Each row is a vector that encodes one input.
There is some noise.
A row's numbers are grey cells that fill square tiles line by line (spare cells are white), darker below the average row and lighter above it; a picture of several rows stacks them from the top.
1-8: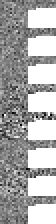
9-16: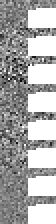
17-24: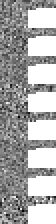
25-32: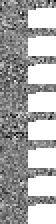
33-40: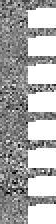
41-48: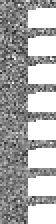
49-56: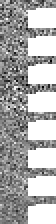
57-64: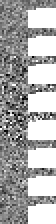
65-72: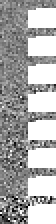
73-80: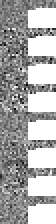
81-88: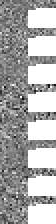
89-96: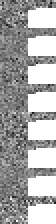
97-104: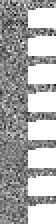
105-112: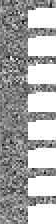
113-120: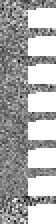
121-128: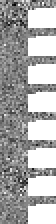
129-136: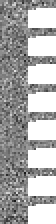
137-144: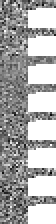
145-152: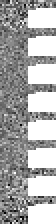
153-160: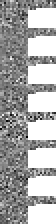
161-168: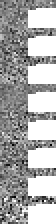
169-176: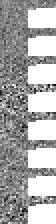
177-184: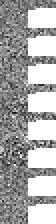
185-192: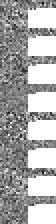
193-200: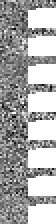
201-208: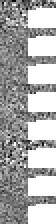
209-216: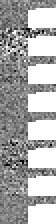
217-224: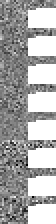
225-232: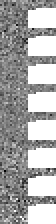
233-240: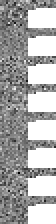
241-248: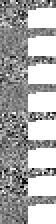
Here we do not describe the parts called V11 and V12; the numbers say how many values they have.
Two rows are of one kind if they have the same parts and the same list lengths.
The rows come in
2 kinds.
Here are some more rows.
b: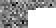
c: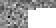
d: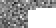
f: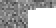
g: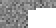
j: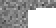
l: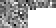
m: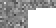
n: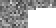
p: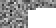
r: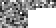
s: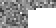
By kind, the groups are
b, c, d, f, n
g, j, l, m, p, r, s

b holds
a true/false value, a value of V11 and a value of V12.
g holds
a point on a 10-point line, a true/false value and a value of V12.
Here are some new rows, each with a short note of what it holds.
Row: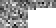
a true/false value, a value of V11 and a value of V12
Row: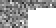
a point on a 10-point line, a true/false value and a value of V12
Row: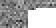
a point on a 10-point line, a true/false value and a value of V12
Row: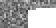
a true/false value, a value of V11 and a value of V12
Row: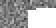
a true/false value, a value of V11 and a value of V12
